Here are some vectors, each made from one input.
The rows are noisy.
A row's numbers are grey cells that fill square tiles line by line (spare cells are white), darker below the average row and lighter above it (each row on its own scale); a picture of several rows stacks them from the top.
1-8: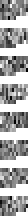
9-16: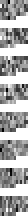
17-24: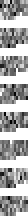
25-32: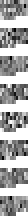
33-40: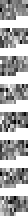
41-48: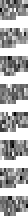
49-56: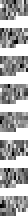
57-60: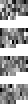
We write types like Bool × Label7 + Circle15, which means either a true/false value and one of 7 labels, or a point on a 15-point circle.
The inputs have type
Label7 × (Line4 × Line4 + Unit).
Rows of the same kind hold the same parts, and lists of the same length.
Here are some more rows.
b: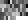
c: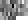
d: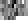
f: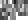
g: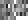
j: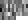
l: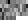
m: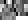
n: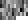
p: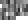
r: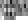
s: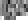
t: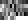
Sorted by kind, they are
b, f, g, m, n, t
c, d, j, l, p, r, s

